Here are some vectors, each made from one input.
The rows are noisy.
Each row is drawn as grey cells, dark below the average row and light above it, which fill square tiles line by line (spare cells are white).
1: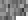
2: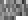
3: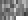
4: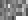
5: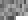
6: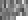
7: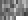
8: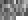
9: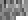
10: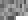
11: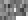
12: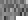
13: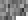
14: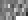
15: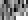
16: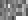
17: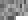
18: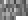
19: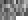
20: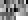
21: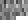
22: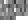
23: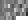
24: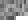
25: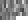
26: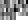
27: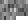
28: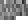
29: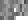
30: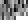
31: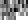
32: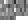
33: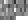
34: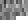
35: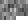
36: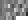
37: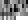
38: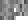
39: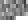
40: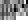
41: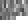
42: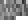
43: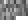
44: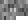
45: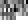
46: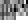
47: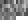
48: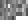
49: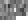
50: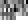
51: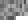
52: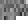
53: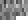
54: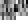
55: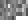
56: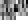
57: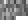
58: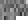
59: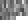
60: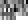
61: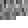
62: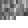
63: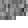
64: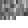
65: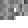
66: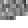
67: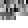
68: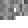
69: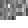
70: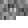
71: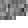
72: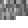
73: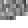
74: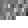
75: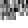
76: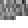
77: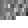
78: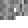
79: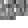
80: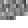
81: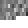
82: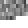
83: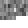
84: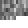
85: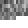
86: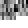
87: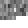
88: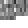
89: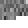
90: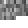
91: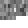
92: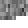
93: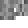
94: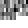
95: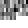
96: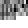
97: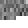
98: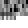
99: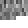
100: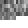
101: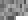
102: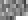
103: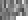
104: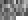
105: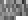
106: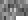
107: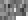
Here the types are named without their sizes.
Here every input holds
either a label, or four true/false values.
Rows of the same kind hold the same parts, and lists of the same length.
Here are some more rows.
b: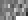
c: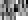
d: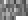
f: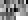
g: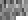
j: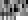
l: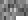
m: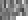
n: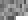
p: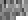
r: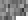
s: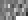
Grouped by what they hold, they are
b, d, g, l, m, n, p, r, s
c, f, j

